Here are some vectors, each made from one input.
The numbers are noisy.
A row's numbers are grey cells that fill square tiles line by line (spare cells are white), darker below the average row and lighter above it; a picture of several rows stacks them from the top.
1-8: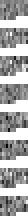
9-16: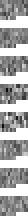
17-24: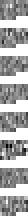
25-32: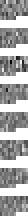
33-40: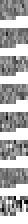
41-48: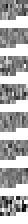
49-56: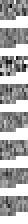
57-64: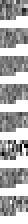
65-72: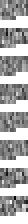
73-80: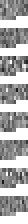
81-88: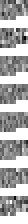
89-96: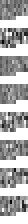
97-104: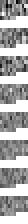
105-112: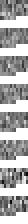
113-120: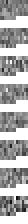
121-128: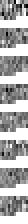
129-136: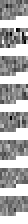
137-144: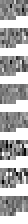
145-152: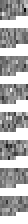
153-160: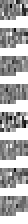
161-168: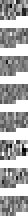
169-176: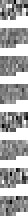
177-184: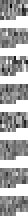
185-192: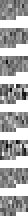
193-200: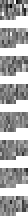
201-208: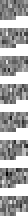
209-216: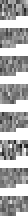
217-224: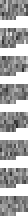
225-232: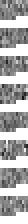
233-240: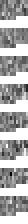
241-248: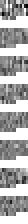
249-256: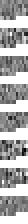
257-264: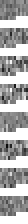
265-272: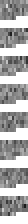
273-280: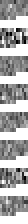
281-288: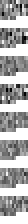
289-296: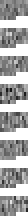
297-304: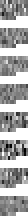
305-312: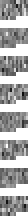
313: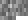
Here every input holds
a point on each of two 13-point lines, together with either a point on an 11-point line, or a point on a 13-point line.
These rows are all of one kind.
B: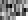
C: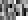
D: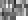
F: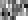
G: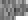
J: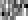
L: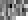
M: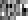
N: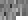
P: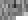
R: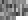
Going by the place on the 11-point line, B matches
D, M, P and R.
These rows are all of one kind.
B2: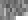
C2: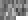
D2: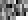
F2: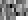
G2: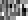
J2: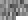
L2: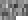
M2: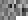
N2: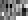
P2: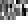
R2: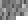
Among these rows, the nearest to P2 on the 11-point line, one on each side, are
L2 and M2.
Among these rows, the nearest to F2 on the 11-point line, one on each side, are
D2 and J2.
